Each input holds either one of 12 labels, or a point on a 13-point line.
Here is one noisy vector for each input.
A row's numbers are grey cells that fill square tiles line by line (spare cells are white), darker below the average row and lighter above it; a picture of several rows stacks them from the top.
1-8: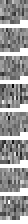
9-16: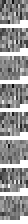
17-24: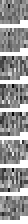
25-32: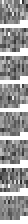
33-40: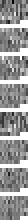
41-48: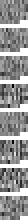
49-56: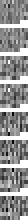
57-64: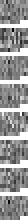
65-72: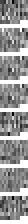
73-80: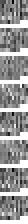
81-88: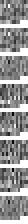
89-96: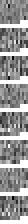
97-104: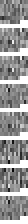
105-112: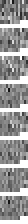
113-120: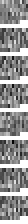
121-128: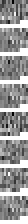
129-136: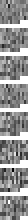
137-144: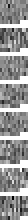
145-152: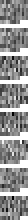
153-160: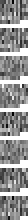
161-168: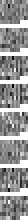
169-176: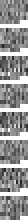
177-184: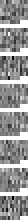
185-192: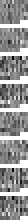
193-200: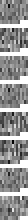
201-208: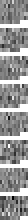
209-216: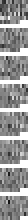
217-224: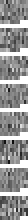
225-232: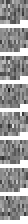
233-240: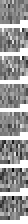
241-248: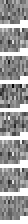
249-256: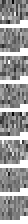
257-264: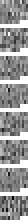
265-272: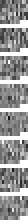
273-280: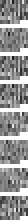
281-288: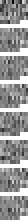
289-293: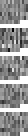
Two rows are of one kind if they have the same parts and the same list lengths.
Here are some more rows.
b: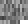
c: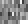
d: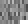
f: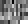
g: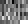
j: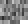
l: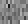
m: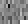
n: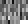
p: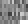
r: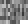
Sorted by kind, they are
b, c, d, j, l, m, p, r
f, g, n

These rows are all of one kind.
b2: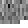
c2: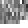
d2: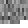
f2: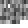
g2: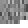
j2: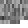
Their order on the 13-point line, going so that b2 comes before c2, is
f2, j2, d2, b2, g2, c2.
